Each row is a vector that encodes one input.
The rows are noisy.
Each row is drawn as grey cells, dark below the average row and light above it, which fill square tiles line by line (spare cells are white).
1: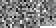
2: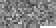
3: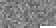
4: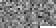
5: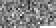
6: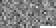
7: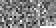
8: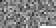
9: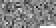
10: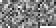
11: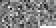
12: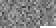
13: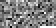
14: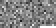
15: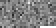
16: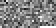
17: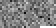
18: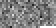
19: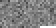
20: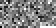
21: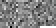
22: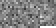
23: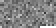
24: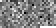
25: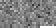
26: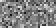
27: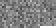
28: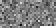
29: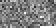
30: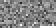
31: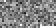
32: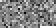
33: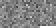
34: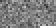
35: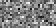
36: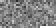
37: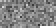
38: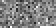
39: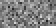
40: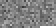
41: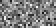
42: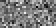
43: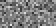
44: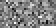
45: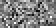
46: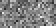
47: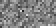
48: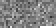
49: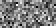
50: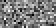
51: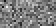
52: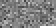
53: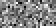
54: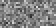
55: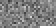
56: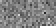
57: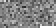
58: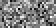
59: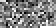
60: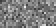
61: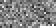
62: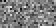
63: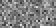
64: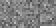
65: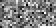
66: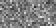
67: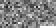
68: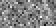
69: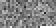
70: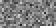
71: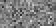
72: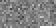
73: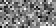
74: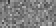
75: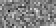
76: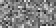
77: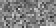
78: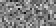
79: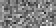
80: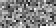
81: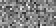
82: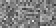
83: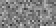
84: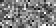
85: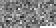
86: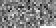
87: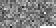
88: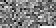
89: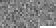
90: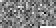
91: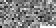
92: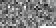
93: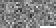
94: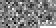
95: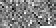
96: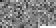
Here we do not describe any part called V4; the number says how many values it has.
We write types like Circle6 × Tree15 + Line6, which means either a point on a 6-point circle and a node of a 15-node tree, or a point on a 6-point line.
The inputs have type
(Bool × Bool × Bool × Bool + Unit) × Line5 × V4.
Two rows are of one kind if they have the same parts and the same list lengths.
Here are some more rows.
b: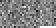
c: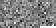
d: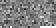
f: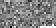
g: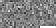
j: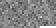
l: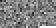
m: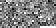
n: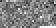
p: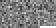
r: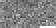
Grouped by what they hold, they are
b, c, d, g, j, l, p, r
f, m, n

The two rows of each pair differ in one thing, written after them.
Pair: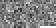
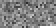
the value of V4
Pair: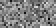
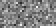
the place on the 5-point line
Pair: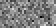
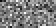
one of the four true/false values
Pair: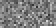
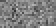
the value of V4
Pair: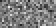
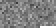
the value of V4
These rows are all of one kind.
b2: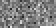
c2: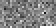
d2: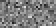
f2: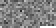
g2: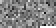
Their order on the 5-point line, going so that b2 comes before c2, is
b2, d2, g2, c2, f2.
